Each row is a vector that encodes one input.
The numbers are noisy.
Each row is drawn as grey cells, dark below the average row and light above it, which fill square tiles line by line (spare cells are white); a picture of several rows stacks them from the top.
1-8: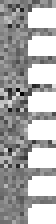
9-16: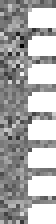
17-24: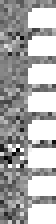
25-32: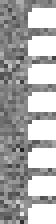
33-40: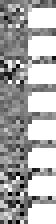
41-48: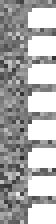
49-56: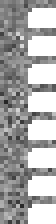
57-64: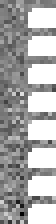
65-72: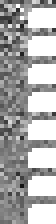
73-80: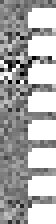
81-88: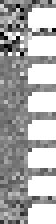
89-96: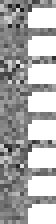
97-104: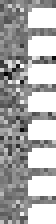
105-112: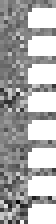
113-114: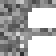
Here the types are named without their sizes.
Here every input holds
a point on a circle, together with either a point on a circle, or a point on a line.
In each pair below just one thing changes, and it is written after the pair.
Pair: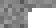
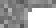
the place on the line
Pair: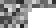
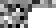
the place on the circle
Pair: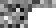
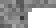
the place on the circle
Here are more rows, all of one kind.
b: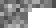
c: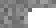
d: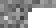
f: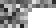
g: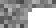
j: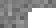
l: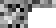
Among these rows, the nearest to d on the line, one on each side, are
b and j.
